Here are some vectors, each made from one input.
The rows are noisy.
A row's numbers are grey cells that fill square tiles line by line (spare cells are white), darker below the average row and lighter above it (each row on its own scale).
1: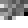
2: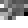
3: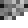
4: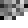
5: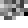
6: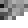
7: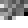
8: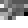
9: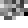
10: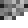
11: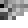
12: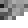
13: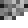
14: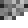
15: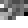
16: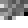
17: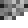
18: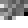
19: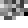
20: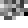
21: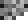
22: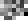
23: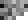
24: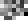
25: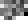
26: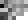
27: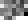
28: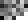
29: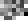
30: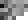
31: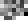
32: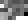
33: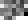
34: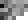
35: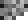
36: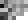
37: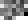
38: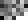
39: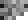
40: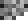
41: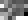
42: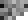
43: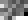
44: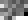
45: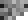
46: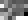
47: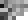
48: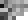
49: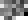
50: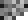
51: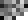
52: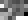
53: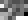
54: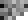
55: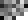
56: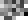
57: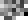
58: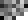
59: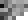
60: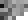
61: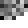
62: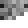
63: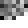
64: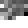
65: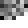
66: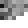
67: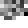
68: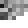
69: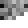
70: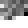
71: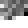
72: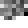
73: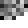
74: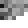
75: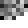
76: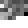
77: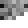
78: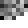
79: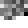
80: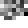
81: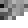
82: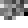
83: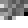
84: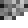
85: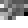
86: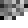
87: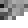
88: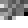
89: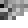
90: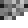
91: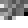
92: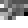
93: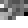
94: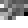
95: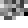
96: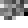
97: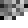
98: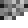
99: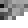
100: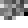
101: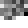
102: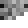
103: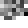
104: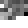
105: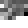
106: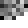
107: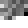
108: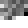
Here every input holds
a point on a 5-point line and a true/false value.
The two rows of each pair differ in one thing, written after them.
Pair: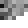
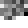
the true/false value
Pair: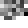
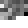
the place on the 5-point line
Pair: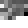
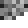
the true/false value
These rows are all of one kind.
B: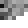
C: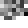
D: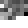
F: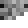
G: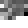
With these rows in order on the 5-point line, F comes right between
B and G.
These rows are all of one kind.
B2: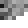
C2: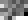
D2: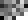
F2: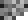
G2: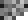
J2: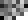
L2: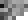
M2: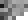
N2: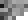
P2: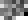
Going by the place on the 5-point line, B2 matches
L2, M2, N2 and P2.
